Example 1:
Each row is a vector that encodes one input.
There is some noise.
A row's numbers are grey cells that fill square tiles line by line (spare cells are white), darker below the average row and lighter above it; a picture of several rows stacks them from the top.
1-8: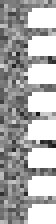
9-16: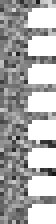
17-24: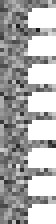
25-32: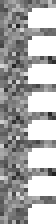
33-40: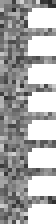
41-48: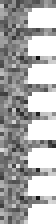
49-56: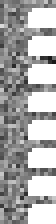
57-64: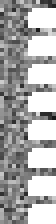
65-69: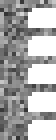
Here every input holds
either a fixed value, or three true/false values.
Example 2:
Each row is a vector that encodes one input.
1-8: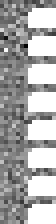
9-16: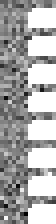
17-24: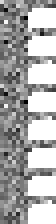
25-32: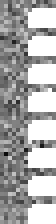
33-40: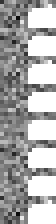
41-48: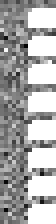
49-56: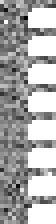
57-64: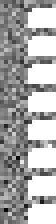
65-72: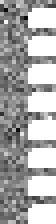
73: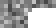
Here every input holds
a node of a 12-node tree.
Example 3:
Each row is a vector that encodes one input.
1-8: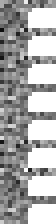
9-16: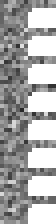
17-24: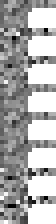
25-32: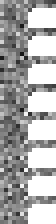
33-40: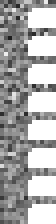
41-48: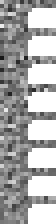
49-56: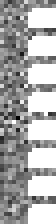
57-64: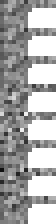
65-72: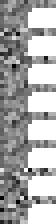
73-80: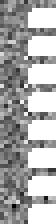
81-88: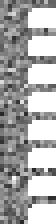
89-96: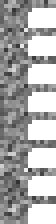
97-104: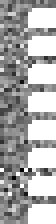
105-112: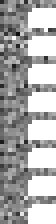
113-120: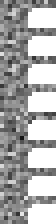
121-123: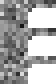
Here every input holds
one of 6 labels.
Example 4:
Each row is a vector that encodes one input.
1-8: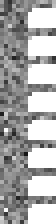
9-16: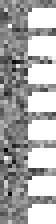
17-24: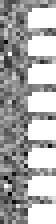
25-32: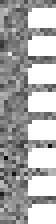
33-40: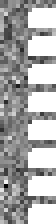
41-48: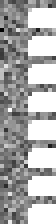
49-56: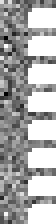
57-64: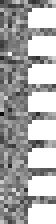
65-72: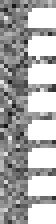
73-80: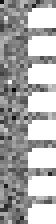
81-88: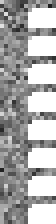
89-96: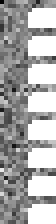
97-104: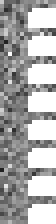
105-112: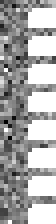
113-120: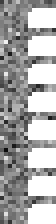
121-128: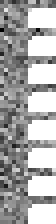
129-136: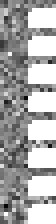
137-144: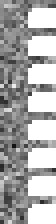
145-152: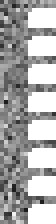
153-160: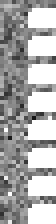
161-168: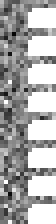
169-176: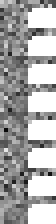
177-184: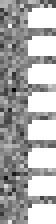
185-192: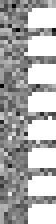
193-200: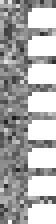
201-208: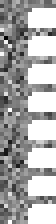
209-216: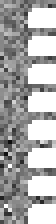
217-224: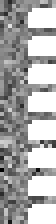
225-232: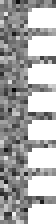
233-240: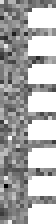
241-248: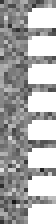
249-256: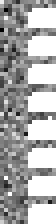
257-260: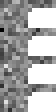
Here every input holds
a node of a 9-node tree.
